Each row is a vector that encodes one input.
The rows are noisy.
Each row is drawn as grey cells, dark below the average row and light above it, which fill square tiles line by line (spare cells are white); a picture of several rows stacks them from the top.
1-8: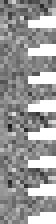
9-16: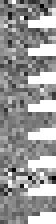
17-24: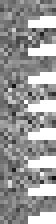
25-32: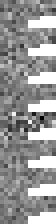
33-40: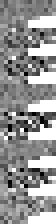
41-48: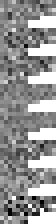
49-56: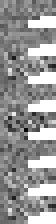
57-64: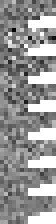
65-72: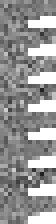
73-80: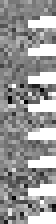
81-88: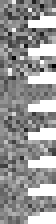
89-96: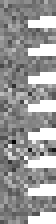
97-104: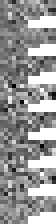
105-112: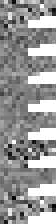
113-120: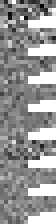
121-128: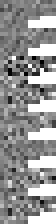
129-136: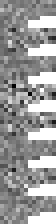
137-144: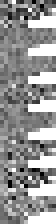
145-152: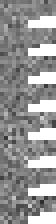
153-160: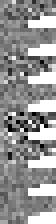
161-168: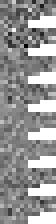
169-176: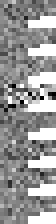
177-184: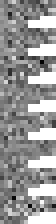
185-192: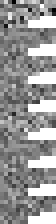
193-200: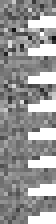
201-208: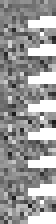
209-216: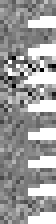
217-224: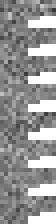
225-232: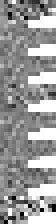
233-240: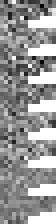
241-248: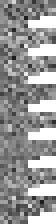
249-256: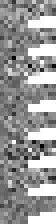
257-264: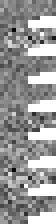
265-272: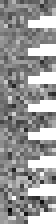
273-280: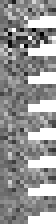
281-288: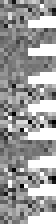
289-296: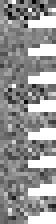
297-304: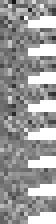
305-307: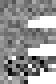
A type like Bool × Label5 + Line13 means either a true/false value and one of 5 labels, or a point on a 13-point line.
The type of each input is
Bool × Bool × Bool.
